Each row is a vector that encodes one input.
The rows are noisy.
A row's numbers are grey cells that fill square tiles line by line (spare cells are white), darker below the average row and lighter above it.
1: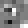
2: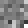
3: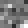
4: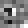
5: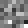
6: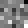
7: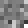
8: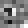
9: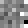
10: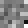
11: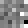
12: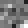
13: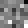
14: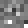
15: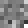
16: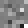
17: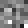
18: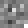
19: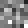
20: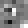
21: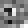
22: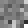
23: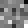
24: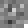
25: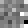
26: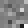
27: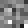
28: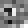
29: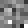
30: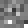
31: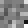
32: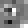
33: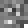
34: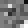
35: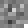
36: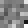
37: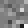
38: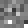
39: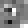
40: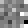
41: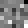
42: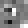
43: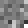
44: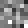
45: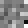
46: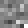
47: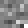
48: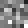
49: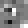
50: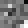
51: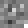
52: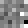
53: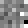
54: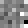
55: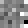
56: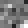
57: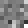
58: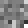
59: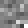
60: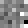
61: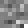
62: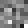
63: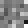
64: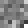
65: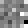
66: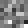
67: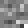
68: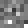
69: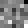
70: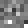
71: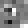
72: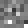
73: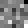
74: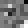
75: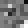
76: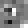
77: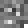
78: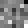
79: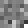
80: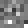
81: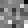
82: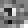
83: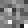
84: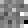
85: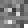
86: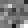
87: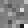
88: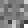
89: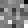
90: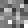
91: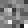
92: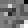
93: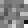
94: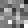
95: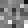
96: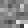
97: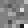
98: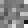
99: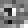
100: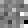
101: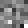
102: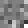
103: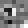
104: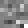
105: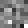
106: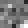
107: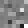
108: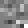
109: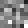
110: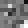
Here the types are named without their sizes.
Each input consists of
a point on a line and a true/false value.
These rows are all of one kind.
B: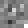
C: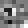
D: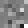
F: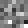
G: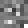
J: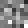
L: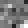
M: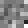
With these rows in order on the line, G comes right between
D and M.
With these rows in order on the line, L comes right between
B and C.
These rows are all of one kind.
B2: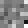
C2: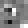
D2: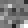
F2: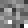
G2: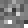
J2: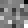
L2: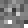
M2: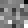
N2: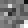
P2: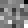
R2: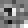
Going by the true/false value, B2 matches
C2 and R2.
